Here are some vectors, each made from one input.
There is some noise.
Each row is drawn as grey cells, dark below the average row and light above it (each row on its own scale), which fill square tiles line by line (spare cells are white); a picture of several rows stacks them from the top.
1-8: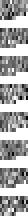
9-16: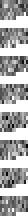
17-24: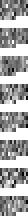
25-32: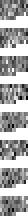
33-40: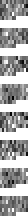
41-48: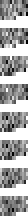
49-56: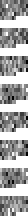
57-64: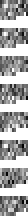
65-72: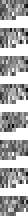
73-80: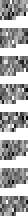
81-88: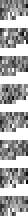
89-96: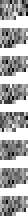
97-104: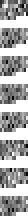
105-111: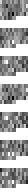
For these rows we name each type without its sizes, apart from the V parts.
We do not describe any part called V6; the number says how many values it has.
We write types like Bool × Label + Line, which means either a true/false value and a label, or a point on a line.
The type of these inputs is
(Bool × Bool × Bool + Unit) × V6 + Line.
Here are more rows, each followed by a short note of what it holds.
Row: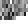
a point on a line
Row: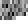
a point on a line
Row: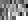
a value of V6
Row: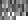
three true/false values and a value of V6
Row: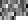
three true/false values and a value of V6
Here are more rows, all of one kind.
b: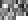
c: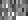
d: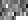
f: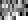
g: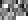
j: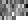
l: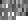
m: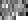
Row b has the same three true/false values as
f and g.
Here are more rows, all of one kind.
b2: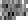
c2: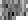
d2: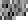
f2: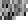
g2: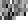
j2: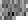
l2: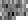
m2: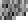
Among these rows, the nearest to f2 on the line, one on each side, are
d2 and g2.
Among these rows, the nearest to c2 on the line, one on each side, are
b2 and j2.
